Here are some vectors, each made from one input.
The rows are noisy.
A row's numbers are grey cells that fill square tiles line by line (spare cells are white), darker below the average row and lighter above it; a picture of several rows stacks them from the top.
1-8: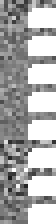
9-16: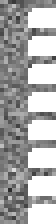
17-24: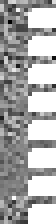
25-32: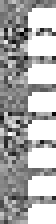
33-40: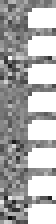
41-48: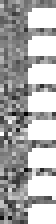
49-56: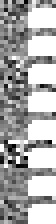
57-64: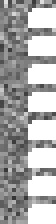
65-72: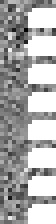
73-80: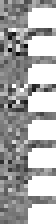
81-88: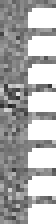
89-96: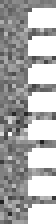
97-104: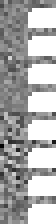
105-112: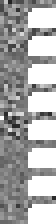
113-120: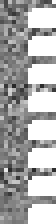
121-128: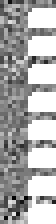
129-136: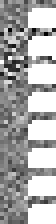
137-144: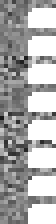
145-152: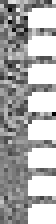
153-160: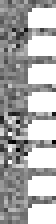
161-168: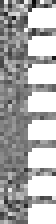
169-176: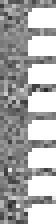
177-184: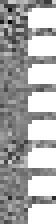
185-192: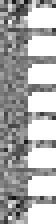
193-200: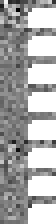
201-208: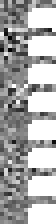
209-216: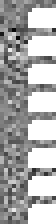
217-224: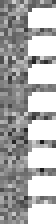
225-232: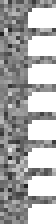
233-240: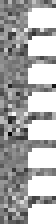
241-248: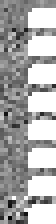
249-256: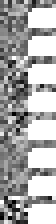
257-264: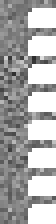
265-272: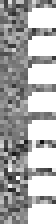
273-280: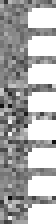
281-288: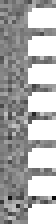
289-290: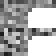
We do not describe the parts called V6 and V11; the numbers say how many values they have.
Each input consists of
a node of a 12-node tree, three true/false values, a value of V6 and a value of V11.
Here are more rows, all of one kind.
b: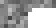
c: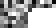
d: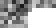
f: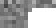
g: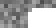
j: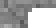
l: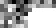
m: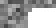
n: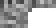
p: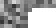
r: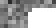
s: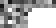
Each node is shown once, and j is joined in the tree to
d.
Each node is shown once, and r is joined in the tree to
c and p.
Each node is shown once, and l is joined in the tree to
c and f.
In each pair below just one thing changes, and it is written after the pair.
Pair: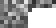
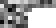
the value of V6
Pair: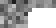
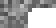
the node of the tree
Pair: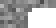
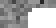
one of the three true/false values
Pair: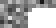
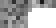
one of the three true/false values
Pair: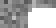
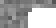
the value of V6
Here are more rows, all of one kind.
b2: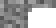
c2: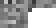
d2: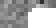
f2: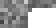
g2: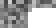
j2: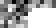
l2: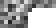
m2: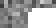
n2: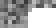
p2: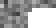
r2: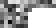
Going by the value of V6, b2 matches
f2, j2 and p2.
